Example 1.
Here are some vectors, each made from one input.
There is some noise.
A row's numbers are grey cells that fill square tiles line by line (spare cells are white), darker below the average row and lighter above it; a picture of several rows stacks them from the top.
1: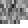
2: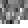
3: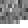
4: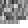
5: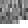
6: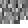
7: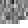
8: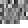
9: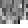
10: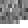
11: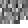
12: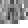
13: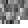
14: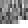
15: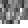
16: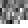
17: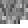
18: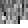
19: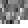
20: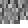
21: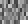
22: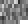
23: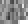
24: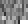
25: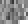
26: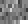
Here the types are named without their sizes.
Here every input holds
a point on a line.
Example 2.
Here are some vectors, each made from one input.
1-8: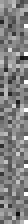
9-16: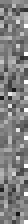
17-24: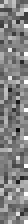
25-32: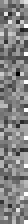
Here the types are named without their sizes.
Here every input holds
a label.
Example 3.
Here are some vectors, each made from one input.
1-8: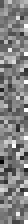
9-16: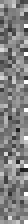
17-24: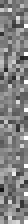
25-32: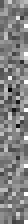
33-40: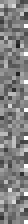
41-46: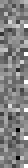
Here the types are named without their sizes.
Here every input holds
a label.
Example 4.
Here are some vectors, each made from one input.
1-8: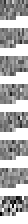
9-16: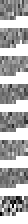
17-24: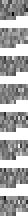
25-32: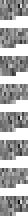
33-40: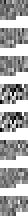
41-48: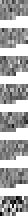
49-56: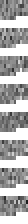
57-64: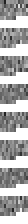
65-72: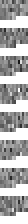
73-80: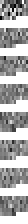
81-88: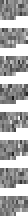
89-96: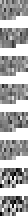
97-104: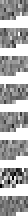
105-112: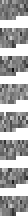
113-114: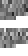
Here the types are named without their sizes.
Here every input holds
either a fixed value, or four true/false values.
